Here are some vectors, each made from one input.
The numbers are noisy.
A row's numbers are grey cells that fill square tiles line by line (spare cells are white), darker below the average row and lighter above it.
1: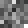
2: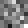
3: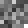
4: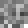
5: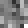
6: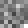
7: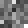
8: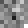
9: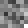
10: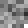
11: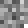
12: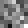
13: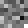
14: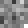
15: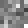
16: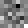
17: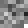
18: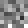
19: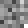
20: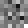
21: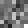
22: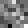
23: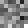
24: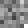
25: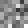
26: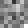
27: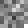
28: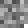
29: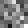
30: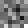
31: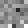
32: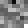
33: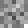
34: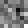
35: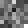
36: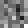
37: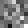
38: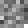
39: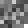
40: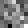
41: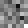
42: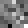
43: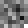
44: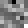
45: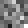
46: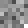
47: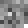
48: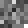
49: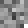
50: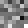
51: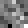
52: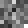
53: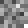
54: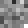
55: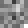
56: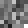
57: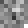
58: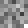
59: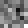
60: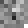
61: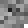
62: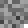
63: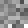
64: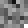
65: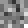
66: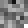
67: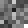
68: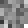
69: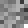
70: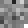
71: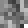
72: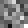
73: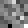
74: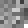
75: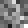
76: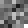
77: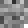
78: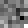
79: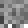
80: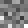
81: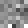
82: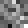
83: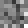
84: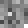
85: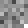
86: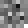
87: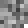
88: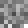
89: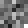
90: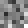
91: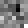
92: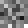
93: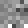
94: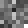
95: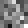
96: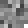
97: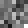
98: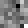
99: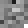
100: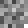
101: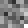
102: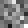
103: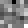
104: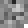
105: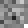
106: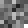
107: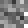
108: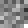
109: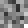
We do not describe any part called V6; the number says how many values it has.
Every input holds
a point on a 5-point circle and a true/false value, together with a list of up to two values of V6.
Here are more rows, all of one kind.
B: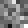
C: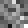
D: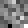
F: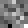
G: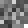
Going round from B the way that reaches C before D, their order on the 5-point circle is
B, C, F, D, G.
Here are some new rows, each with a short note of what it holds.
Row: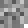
a point on a 5-point circle and a true/false value, together with a list of one item
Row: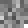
a point on a 5-point circle and a true/false value, together with a list of two items
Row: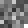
a point on a 5-point circle and a true/false value, together with the empty list
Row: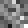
a point on a 5-point circle and a true/false value, together with the empty list
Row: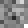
a point on a 5-point circle and a true/false value, together with a list of one item
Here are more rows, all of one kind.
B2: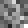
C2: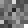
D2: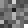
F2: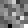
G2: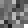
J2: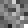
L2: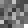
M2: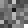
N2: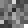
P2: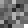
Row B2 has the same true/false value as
F2 and J2.
